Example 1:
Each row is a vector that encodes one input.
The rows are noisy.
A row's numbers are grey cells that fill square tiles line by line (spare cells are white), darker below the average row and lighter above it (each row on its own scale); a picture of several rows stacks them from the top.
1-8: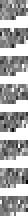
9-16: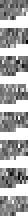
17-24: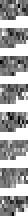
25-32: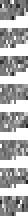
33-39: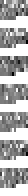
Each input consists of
one of 7 labels.
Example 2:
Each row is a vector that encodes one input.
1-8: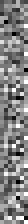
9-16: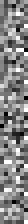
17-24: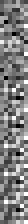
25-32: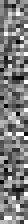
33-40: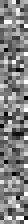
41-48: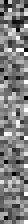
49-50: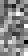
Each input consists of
a node of a 10-node tree.
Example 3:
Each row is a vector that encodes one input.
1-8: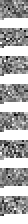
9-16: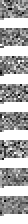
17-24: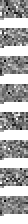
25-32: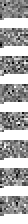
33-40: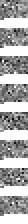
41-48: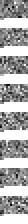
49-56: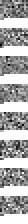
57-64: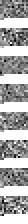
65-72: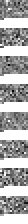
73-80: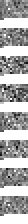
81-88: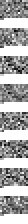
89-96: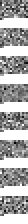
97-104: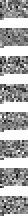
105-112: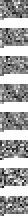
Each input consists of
one of 7 labels.
